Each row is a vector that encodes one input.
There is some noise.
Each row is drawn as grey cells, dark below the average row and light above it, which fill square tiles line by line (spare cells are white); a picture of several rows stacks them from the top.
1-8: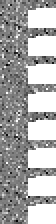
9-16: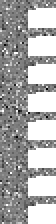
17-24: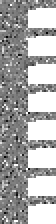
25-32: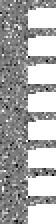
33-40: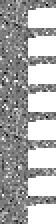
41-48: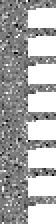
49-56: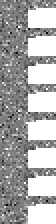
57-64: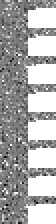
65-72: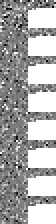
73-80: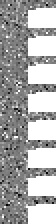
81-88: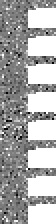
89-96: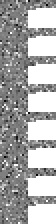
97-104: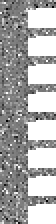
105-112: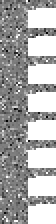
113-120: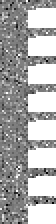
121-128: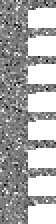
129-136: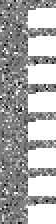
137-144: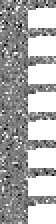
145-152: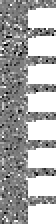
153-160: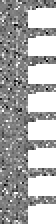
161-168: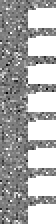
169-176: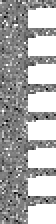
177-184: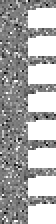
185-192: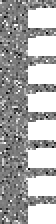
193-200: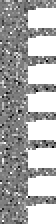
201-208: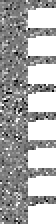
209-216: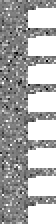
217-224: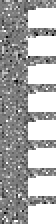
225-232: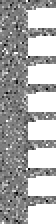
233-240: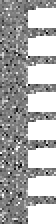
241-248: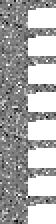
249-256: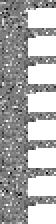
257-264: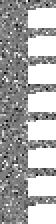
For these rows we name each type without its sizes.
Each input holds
a list of points on a line.
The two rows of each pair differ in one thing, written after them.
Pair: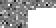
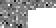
the place on the line in item 2 of the list
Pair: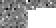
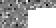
the place on the line in item 1 of the list
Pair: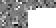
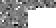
the place on the line in item 2 of the list
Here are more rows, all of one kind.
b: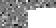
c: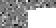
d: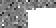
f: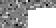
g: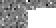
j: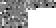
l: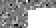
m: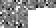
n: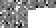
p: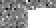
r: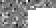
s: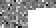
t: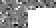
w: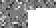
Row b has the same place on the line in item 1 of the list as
c, l, r and t.
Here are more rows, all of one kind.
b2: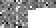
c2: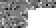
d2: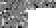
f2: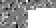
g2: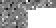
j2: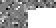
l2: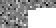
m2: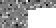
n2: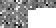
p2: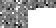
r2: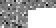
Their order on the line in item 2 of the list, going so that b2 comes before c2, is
j2, p2, n2, b2, d2, l2, r2, c2, m2, f2, g2.
